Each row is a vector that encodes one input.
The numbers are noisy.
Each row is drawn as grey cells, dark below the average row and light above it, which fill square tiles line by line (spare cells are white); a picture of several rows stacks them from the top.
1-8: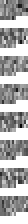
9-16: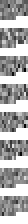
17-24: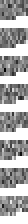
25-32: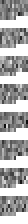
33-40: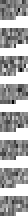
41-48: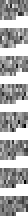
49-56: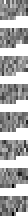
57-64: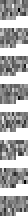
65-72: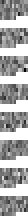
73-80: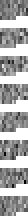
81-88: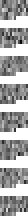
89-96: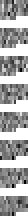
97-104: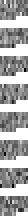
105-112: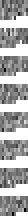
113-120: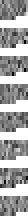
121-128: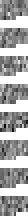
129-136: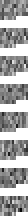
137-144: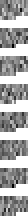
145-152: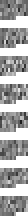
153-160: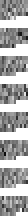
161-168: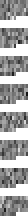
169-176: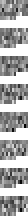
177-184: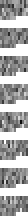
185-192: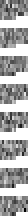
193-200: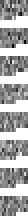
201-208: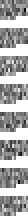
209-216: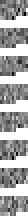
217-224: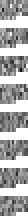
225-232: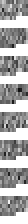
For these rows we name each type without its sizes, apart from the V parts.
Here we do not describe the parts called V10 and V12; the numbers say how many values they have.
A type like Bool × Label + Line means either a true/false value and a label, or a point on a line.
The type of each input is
Bool × Line + V10 × V12.
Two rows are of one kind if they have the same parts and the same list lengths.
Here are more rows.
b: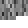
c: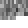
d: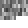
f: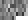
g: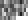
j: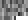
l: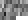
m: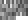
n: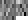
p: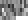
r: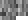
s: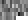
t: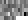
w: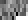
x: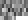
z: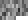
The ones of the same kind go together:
b, c, f, l, m, n, r, t, w, z
d, g, j, p, s, x

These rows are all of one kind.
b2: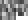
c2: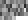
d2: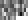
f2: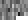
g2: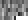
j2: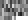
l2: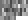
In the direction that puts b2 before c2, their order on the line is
b2, d2, l2, j2, c2, f2, g2.
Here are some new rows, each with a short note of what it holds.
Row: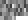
a point on a line and a true/false value
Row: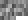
a value of V10 and a value of V12
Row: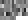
a value of V10 and a value of V12
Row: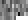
a point on a line and a true/false value
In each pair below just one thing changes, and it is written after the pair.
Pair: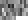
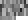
the place on the line
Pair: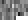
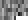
the place on the line
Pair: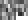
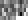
the place on the line
